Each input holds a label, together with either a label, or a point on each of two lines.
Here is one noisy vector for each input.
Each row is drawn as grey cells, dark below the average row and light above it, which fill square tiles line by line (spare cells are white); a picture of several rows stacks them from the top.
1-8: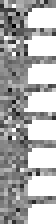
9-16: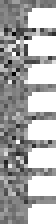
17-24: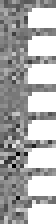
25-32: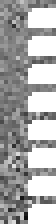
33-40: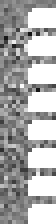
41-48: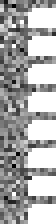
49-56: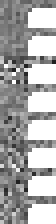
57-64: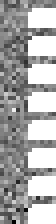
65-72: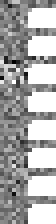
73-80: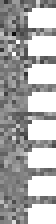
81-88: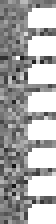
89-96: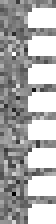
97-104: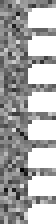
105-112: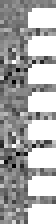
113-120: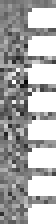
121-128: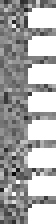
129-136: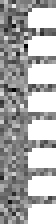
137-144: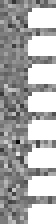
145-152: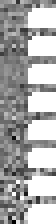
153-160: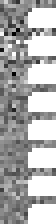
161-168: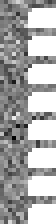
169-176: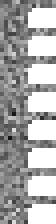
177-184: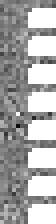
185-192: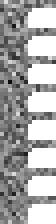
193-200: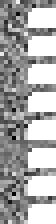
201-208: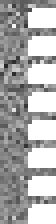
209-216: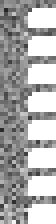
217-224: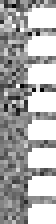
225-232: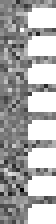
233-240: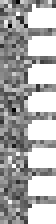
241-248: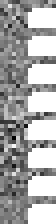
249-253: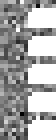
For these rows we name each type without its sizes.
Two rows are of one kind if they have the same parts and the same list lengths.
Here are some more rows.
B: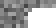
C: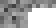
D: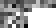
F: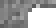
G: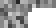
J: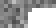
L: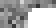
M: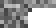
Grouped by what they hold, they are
B, C, F, J, M
D, G, L

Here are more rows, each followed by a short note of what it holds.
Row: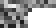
two labels
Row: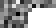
two labels
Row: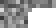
a label and a point on each of two lines
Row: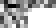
two labels
